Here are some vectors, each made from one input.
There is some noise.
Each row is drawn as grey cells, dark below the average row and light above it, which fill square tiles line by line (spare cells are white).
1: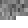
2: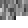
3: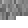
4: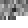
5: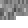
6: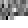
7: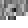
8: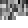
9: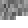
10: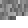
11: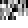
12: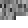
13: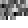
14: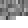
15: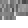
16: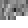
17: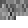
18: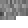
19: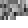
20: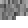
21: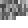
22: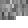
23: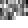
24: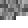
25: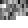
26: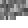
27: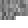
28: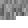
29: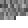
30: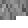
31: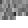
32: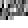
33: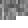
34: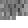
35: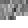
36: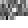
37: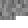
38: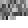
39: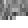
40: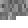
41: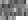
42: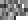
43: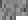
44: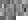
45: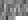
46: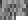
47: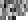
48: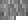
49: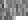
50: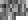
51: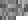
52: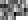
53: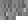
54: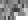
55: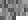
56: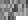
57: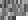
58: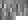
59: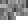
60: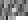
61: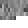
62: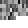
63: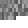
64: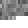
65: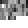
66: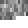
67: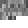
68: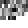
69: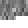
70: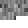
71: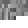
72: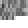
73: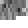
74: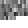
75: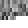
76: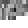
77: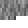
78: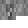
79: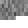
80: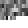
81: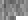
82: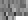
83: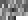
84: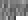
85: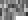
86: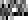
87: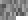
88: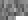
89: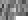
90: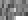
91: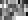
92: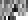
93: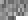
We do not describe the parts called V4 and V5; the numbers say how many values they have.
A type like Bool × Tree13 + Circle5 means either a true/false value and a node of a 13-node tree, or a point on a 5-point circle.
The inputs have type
Bool × V4 + (Circle6 + Unit) × V5.
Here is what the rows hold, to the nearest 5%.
About 30% of them hold a true/false value and a value of V4. The rest hold a value of V5, together with either a point on a 6-point circle, or a fixed value.
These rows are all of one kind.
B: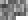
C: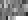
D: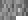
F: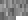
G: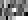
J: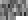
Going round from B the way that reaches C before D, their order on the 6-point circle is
B, F, C, J, G, D.
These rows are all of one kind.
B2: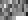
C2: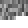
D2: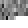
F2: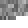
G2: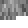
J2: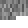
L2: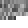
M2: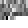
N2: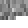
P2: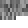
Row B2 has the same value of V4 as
D2 and L2.
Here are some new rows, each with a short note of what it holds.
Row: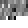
a value of V5
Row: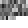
a value of V5
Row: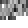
a true/false value and a value of V4
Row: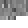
a value of V5
